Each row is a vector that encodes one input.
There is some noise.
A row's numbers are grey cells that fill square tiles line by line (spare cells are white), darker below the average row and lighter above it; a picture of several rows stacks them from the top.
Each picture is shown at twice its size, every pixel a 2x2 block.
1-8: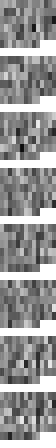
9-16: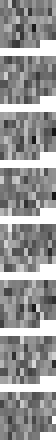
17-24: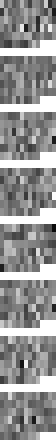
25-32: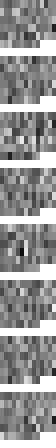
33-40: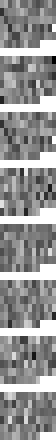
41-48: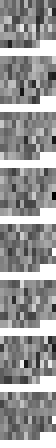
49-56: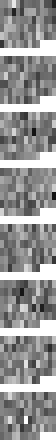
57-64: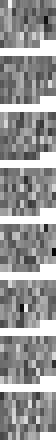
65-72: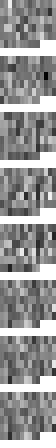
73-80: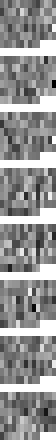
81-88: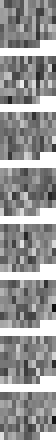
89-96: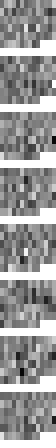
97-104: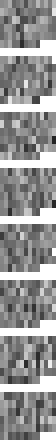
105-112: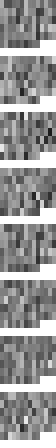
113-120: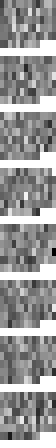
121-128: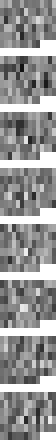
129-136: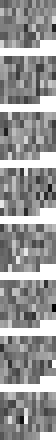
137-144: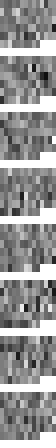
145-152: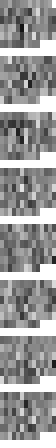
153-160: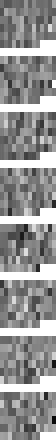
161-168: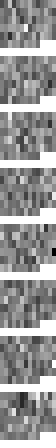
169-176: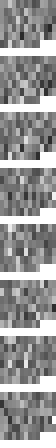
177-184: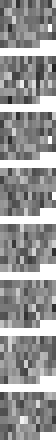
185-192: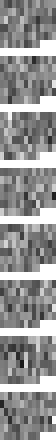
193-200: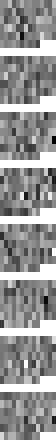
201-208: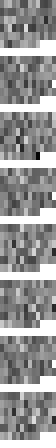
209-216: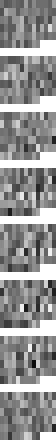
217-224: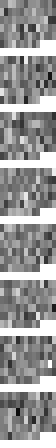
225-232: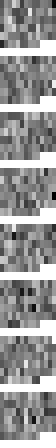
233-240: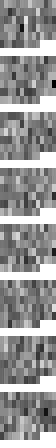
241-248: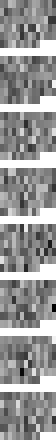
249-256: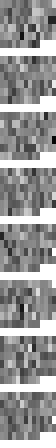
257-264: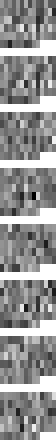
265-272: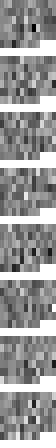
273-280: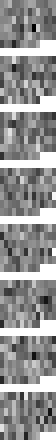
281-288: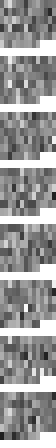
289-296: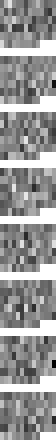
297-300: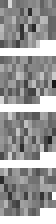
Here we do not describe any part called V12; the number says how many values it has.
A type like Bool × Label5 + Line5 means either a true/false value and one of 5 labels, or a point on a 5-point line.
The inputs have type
Line8 + Tree10 + Tree11 + V12 × V12.
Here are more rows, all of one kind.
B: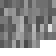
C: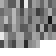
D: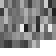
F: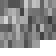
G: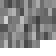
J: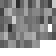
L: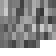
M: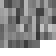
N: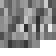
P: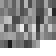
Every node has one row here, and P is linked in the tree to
N.
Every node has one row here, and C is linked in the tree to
F.
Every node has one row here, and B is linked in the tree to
G and J.
